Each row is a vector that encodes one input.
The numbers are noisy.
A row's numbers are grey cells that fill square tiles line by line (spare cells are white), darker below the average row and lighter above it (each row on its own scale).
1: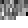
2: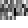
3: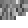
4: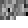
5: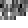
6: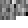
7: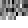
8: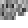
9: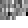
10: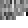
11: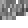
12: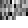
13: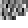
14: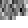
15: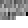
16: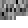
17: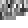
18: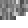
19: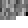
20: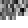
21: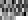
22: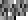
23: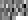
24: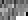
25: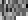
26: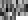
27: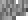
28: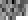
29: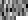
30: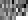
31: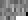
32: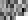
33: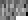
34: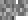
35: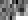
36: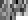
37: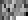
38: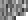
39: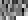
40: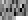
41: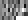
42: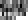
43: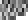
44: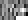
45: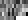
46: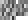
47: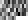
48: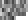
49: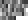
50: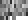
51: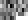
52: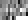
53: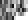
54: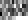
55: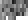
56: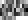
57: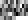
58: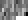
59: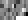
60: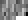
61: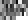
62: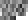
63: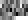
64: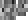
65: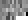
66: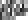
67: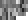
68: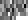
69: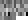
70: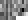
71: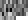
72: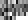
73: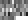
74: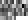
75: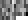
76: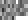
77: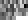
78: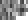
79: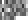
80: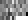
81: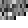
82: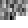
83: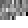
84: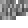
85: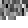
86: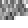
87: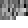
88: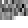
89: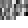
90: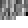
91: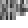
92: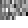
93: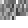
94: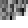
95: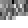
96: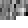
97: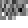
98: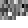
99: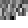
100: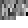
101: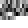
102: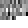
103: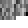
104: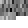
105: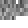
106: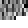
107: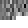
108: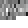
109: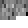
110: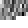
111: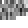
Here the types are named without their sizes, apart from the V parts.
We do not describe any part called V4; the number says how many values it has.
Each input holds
a point on a line, together with either three true/false values, or a value of V4.
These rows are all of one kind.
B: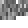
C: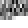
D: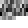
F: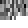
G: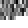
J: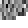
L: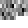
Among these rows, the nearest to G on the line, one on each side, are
F and J.
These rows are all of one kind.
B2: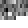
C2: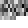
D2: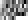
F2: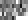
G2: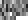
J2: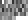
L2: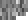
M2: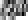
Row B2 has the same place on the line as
C2 and G2.
